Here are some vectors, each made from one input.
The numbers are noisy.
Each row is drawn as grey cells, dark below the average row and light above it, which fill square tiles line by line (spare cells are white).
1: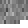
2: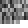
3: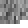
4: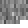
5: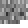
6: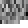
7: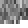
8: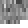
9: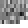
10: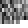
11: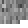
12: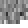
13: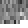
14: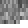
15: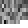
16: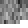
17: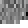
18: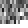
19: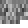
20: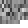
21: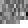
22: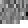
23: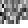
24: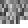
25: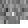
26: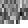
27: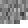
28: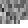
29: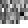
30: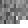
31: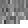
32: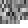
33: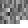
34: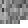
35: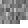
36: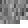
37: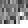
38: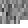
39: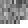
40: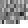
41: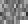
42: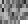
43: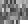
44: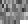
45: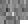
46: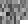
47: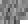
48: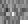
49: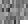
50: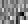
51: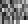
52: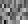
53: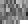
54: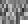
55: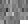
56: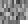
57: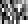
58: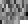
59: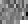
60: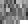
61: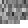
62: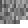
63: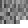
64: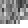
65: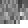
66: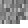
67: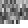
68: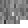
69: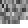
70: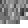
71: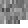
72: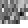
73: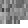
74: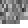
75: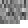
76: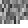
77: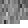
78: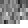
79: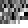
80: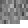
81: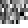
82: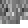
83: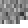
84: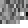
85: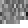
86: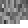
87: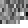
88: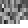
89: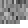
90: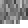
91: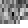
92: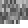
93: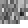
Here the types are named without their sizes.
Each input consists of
a list of points on a line.
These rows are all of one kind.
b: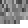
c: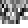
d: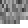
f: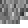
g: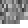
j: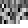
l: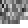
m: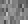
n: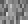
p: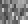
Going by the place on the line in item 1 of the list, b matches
d, g and l.
